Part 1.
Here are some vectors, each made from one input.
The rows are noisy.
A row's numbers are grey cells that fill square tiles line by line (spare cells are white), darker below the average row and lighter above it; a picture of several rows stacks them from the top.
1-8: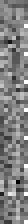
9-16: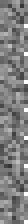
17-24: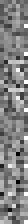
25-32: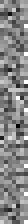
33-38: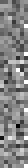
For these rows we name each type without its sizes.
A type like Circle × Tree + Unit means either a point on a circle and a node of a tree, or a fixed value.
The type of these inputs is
Tree.
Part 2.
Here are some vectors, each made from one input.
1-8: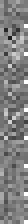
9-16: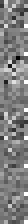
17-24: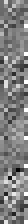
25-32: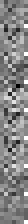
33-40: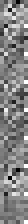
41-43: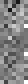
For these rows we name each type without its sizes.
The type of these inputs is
Line.
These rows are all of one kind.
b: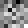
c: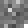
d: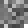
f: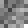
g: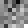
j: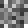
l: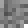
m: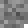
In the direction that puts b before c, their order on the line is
b, g, f, l, m, c, d, j.
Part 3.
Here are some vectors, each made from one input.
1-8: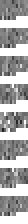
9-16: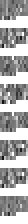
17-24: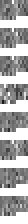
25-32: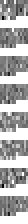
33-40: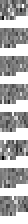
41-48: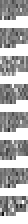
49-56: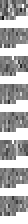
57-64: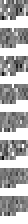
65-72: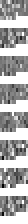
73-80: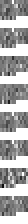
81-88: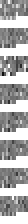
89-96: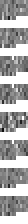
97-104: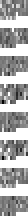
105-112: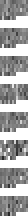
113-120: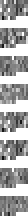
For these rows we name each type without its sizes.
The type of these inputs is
Label.
